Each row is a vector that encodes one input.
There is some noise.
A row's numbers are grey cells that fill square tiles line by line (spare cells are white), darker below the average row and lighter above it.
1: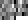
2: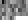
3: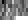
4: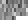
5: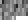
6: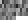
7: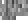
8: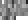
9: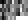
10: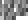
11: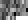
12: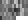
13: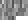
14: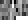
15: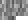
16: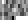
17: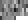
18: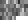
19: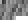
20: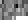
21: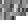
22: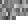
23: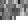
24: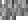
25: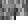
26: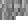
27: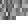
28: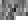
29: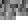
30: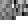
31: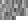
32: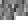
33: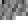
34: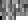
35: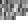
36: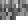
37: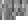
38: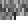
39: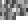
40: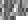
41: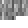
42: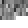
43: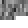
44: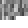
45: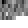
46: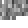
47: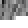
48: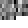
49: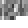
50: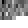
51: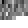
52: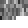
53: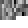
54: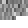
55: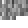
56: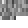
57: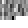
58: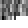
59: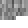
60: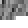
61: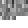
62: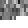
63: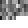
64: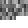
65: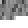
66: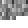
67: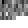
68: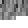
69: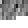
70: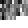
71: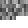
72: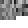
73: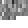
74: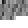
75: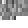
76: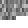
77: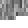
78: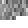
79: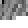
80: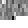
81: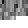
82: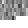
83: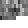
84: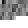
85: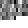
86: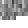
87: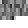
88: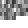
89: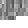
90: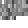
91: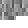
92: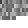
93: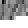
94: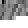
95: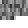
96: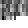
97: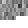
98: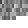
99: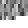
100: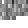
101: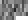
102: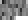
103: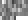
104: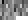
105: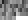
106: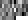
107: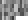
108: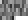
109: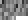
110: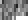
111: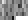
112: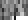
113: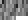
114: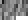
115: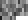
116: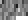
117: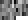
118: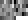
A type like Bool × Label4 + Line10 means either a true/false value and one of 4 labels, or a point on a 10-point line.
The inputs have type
(Bool × Bool × Bool × Bool × Line5 + Label5) × Label5 × Label5.
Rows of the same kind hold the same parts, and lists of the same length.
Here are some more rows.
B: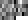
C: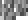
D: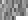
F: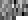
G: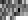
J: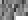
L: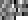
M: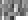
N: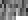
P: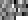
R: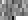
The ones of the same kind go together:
B, D, F, J, L, P, R
C, G, M, N

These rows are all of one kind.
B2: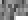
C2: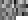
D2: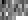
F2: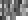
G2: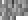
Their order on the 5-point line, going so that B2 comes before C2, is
F2, D2, G2, B2, C2.
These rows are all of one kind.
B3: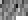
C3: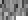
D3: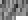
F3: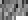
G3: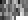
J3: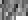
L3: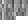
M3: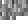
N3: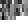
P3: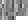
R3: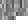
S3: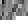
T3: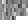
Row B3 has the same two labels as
C3, D3, F3 and J3.
